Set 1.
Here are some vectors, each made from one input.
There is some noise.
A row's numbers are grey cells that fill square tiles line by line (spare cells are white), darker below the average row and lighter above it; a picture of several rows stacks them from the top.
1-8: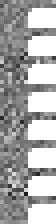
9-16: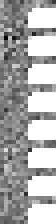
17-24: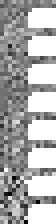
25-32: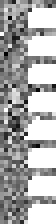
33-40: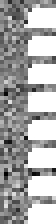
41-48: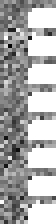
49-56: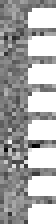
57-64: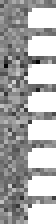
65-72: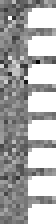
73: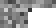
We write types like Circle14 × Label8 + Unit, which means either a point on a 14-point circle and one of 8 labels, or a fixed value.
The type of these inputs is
Bool × Label8.
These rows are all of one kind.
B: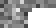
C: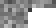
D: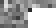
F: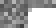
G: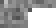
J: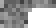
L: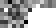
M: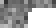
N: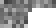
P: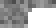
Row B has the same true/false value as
D, F and G.
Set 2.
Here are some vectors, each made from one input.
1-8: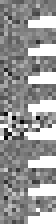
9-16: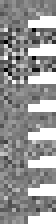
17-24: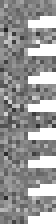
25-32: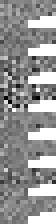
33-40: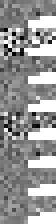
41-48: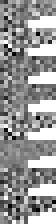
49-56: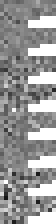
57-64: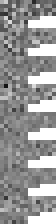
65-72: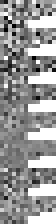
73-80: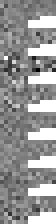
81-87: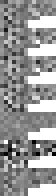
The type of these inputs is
List2(Line8).
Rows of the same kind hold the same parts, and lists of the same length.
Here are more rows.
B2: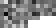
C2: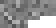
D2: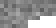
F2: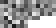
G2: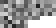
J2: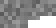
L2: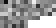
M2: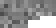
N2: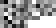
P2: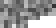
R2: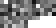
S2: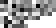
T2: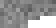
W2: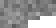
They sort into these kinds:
B2, D2, L2, M2, T2, W2
C2, F2, G2, J2, N2, R2
P2, S2

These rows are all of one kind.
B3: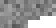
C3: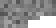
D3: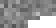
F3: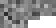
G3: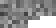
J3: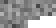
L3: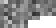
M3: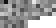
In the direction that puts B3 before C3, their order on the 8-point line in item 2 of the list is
G3, B3, L3, D3, J3, F3, C3, M3.
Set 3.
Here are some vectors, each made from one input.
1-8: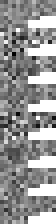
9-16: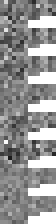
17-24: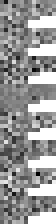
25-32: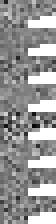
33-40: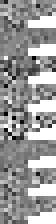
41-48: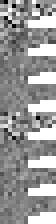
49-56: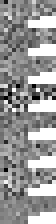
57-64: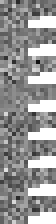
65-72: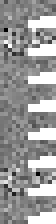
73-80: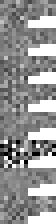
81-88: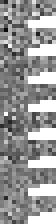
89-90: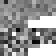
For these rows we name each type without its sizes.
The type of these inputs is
Bool × Bool × Bool × Bool + Line.
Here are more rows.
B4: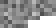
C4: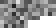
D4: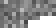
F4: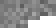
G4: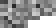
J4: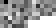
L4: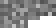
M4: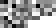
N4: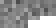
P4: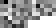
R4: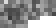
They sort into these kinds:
B4, D4, F4, G4, J4, L4, M4, N4, P4
C4, R4

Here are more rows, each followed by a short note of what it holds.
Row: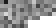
four true/false values
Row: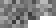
a point on a line
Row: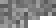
four true/false values
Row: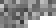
a point on a line
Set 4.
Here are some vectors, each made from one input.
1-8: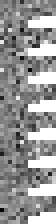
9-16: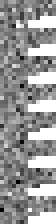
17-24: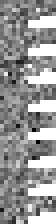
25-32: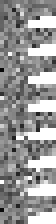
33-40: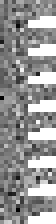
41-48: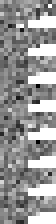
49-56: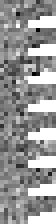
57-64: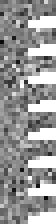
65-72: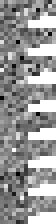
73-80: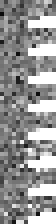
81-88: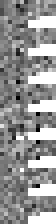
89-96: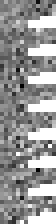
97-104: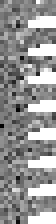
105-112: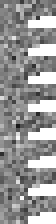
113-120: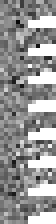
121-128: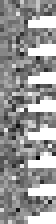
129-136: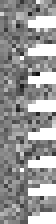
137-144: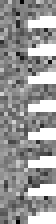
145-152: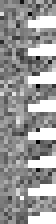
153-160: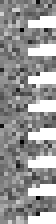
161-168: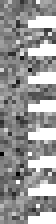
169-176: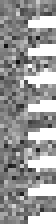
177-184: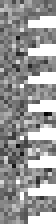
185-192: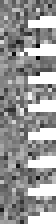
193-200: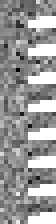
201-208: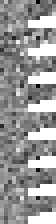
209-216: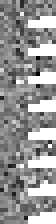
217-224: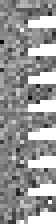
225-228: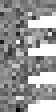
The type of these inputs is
Bool × Bool × Bool × Bool × Bool × Circle18.
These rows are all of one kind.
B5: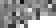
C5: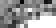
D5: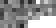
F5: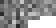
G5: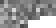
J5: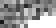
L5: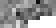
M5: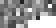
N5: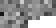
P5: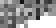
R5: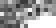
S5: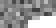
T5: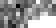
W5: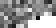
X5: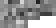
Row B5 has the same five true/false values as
C5, M5, P5 and W5.
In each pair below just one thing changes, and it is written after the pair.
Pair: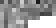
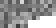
one of the five true/false values
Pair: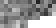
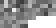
the place on the 18-point circle
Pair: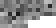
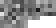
one of the five true/false values
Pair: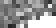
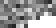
one of the five true/false values
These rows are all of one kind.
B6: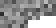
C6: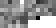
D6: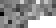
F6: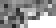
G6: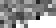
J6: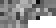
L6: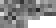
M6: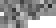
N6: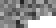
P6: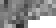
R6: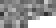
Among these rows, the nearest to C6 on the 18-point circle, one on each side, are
J6 and P6.
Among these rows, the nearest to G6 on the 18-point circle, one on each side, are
F6 and L6.
